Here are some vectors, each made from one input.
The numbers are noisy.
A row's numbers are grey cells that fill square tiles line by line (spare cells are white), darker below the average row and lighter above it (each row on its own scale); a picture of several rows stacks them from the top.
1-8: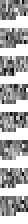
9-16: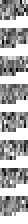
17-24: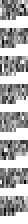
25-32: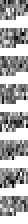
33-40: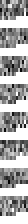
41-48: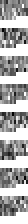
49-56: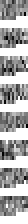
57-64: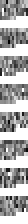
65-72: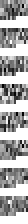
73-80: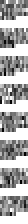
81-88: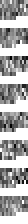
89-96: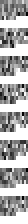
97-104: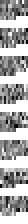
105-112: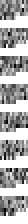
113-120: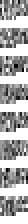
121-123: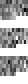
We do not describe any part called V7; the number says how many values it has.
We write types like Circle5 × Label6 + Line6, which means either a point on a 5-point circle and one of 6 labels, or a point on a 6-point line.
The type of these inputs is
Bool × Line6 + V7.
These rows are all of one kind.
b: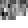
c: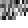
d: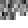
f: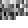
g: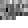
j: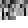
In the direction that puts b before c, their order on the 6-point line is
f, b, c, d, g, j.
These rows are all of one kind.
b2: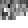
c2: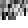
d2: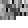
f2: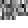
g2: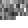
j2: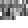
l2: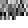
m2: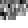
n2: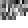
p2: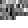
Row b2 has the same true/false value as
c2, d2, f2 and j2.
